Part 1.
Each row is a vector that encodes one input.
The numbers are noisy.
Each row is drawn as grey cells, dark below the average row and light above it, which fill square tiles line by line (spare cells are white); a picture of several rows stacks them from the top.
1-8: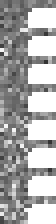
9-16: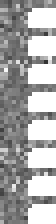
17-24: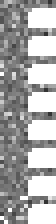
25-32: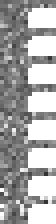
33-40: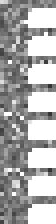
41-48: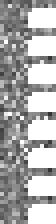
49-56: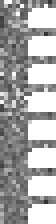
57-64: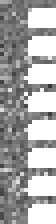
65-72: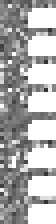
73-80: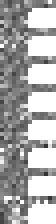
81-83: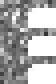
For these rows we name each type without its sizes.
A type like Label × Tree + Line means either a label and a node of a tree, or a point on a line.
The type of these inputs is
Line.
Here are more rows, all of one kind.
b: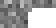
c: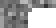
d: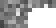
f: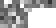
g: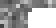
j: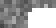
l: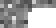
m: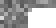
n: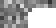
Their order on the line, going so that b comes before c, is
g, d, n, j, l, m, f, b, c.
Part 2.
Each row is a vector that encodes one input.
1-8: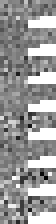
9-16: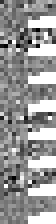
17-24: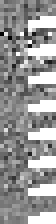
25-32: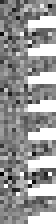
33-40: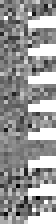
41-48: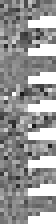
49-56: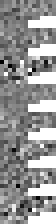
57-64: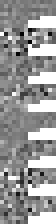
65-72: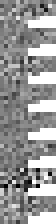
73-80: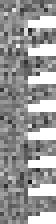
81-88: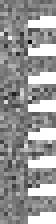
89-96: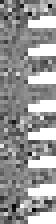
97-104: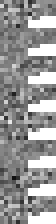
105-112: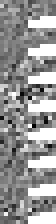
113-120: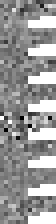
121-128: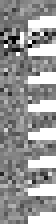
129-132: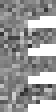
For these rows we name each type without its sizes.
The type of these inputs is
Circle + Unit.
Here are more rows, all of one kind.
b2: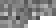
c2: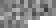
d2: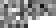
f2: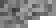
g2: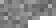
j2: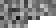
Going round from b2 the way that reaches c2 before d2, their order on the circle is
b2, c2, f2, d2, g2, j2.
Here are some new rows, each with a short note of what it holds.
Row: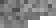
a point on a circle
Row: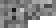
a fixed value
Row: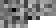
a fixed value
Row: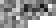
a fixed value
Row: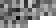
a point on a circle
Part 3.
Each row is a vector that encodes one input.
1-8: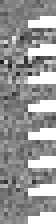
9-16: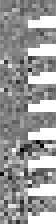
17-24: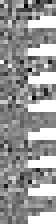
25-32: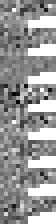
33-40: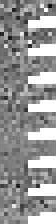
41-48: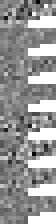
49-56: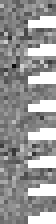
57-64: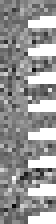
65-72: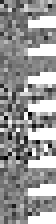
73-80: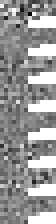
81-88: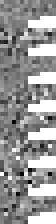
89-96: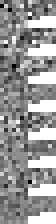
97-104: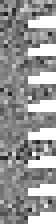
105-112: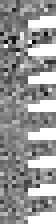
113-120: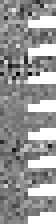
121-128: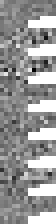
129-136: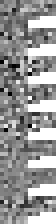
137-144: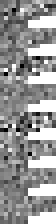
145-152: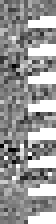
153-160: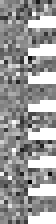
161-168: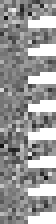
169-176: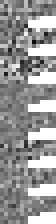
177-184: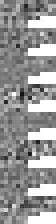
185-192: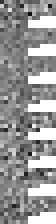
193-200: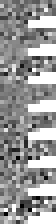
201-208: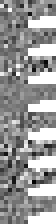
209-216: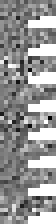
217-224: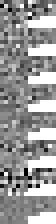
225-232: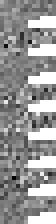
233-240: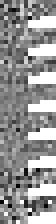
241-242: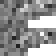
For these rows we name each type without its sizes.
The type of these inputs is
Circle + Unit.
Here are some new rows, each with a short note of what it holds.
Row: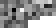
a fixed value
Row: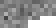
a point on a circle
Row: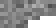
a point on a circle
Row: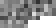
a point on a circle
